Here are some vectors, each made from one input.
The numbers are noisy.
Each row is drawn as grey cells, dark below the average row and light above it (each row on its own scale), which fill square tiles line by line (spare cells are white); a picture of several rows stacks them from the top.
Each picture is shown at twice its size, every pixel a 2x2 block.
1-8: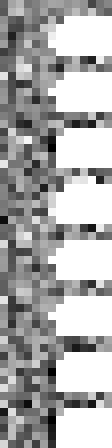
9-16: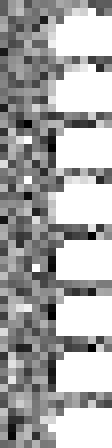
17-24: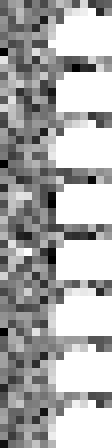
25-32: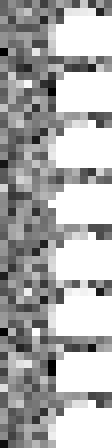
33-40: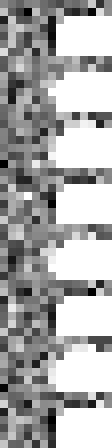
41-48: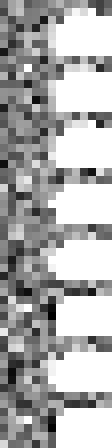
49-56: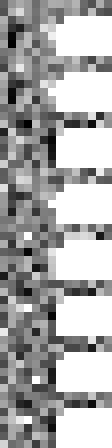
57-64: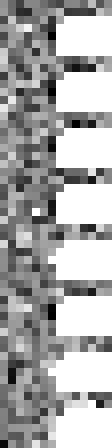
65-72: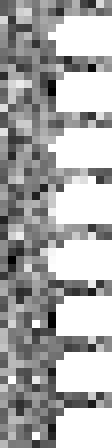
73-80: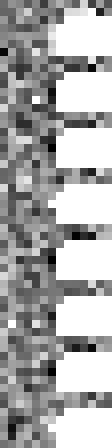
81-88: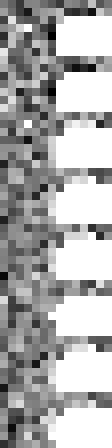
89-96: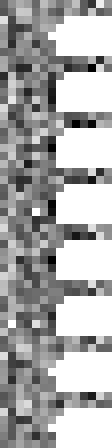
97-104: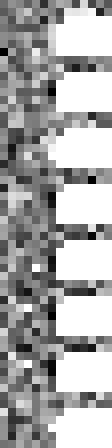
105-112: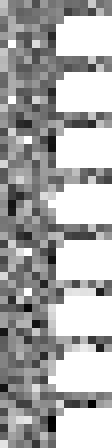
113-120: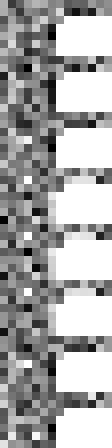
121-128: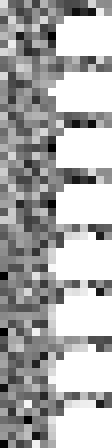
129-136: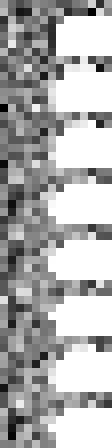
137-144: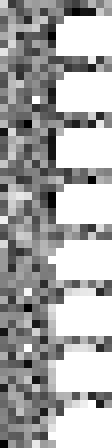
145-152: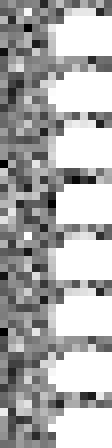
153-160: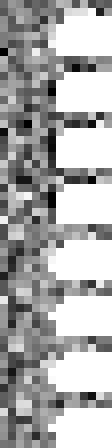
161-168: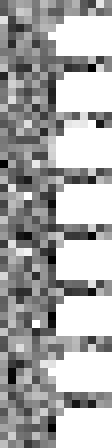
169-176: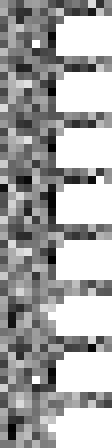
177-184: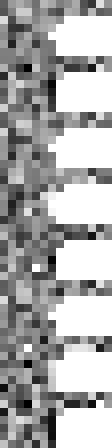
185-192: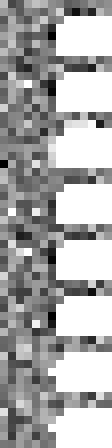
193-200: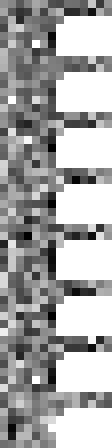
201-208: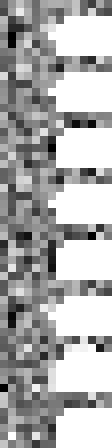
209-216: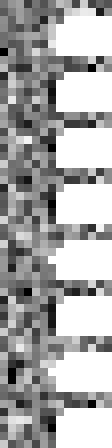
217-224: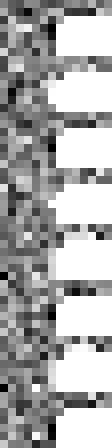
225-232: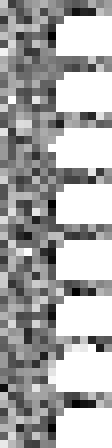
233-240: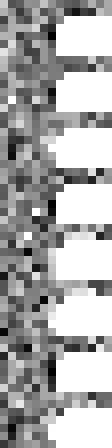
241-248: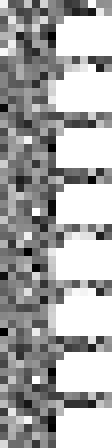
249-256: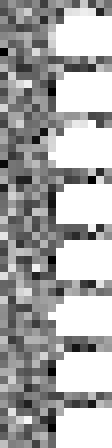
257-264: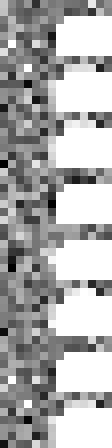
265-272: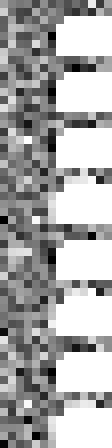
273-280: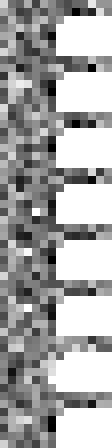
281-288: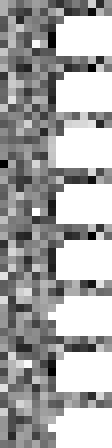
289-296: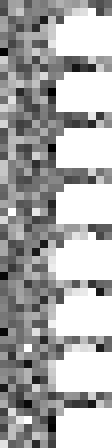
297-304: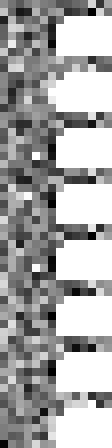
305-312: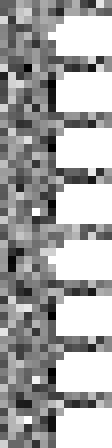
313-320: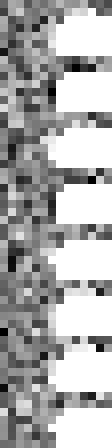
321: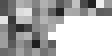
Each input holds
either a point on an 8-point line, or a point on an 11-point line.
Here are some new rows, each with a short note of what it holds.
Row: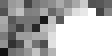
a point on an 8-point line
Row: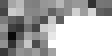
a point on an 8-point line
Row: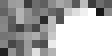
a point on an 8-point line
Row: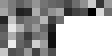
a point on an 11-point line
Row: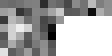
a point on an 11-point line
